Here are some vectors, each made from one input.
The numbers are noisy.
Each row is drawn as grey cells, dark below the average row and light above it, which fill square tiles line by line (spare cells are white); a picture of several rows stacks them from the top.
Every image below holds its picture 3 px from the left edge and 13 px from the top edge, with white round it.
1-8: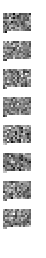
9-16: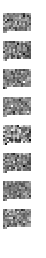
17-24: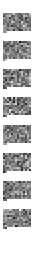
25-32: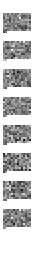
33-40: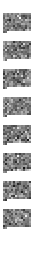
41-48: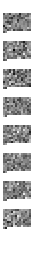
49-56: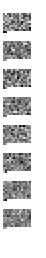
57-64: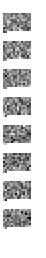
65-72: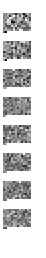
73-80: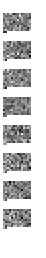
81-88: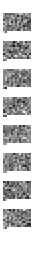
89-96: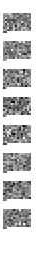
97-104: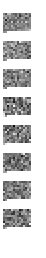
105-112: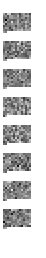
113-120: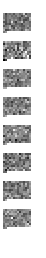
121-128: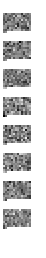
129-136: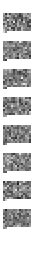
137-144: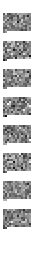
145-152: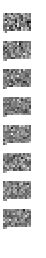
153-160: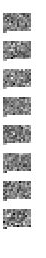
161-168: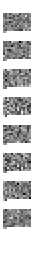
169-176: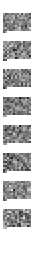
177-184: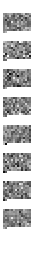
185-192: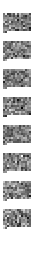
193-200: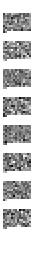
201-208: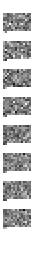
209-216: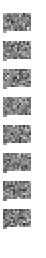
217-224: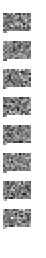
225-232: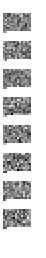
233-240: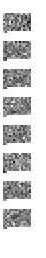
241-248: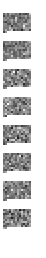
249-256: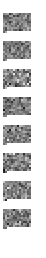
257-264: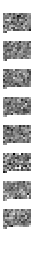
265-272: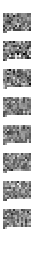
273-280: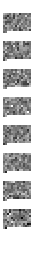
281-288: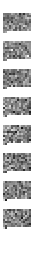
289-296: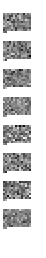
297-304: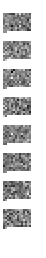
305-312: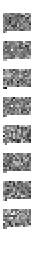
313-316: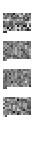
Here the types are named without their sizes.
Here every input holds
a point on a line, together with either a point on a circle, or a point on a line.
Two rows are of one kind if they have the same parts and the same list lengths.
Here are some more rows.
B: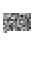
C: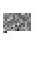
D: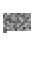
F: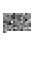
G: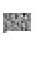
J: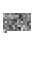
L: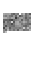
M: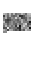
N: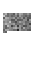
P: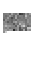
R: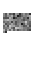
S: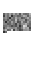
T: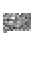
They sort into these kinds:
B, G, L, N, T
C, D, F, J, M, P, R, S

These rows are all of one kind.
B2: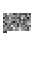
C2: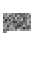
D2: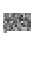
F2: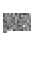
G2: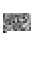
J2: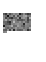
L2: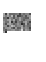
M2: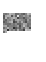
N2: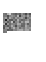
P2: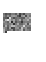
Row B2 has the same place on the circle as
J2 and L2.
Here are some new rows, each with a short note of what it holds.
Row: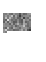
a point on a circle and a point on a line
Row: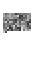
a point on a circle and a point on a line
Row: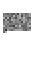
a point on each of two lines
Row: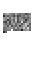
a point on a circle and a point on a line
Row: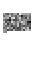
a point on each of two lines
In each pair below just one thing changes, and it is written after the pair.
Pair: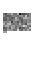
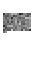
the place on the line
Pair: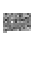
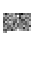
the place on the circle
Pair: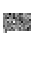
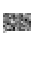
the place on the line
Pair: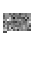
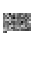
the place on the line
